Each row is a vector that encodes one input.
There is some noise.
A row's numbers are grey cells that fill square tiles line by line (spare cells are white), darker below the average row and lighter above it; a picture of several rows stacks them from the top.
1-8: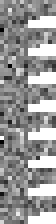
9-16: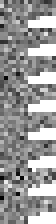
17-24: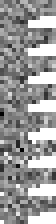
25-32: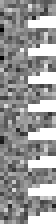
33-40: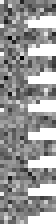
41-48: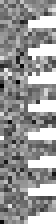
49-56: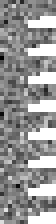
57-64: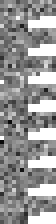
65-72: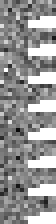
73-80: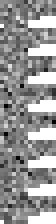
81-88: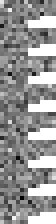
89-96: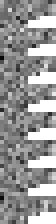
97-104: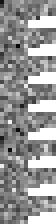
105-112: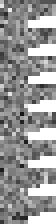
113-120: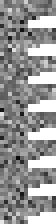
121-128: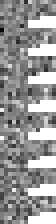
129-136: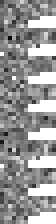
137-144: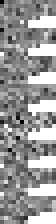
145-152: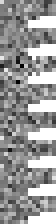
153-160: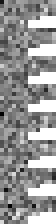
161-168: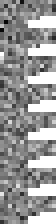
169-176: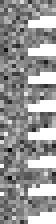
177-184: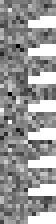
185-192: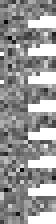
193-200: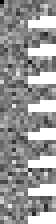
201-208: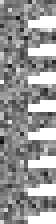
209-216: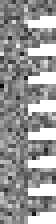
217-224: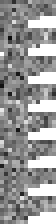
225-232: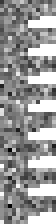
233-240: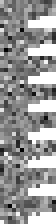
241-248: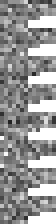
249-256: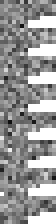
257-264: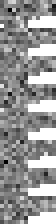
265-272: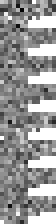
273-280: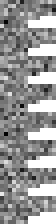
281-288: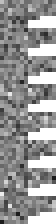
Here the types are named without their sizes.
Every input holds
a list of points on a line.
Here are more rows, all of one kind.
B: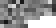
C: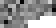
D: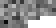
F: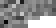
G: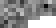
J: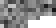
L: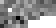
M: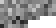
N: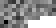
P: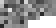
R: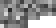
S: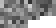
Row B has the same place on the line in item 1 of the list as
C, J and R.
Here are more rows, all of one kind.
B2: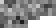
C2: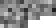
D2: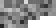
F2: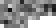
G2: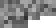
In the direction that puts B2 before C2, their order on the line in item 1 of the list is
D2, B2, G2, C2, F2.
